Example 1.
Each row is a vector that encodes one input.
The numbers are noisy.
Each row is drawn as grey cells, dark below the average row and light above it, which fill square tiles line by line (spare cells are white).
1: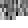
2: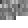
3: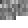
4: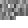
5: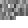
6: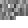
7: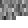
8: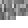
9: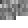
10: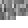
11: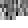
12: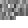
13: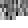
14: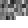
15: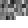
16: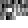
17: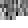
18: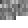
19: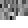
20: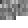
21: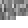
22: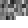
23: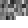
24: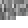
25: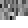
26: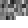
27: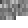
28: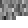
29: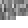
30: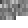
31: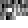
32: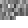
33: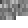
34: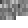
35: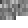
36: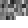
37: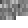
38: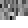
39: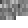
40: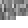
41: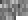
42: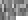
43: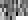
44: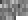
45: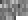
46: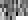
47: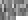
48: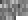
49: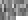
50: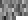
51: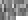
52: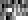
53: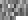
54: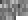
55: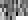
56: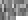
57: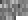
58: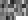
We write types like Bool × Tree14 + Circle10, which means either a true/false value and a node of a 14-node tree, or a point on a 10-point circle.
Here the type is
Line8.
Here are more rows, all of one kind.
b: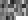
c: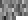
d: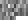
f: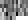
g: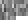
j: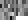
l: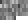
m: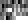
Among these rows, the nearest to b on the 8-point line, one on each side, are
c and m.
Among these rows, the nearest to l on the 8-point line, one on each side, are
c and g.
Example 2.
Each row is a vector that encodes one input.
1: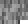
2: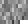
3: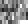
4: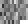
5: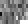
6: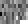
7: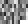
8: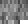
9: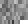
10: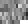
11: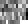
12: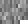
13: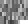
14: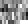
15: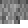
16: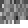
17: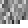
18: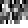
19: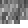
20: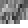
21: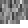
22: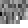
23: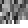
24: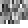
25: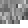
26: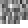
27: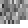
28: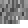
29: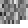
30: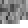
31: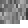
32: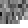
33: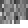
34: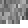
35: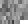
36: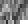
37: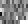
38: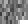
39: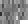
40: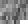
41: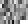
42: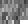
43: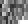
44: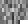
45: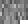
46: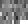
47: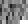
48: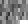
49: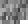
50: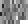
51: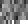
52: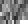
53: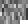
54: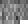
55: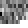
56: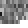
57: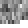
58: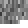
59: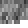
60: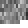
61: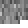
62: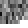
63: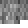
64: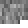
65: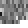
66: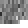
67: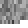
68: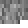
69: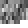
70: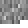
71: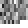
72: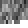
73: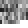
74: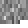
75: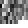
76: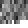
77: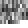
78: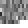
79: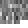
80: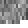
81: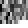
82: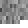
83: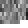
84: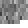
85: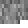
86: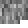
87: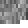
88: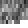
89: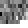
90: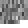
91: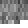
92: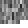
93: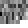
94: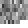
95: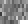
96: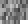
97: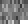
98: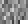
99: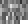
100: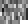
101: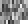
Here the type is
Line11.
